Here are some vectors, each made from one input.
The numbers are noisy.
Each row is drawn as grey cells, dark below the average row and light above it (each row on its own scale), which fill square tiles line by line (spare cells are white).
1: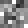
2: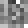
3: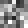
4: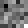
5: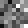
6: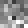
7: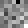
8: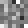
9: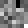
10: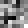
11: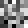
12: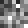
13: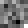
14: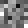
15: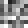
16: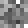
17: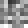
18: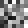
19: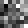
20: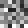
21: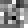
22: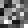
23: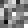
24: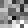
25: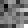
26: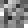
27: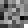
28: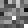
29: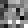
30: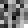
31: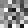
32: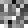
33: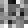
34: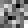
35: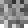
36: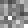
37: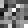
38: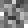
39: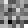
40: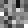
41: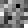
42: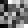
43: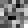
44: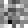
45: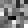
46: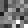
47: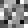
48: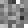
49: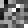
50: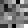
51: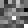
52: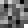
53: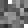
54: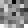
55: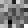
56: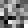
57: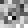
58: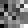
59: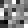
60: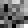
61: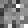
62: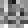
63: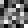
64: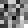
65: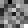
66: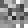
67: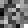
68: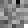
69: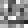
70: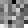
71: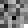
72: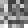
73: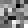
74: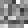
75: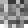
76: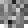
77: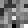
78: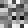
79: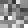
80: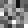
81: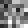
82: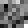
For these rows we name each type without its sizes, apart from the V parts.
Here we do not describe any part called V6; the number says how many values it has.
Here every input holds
a point on a line and a value of V6, together with either a fixed value, or three true/false values.
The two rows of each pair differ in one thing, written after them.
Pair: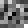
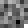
the value of V6
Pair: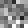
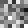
the value of V6
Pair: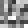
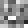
the place on the line
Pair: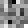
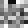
the place on the line
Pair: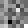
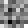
the place on the line
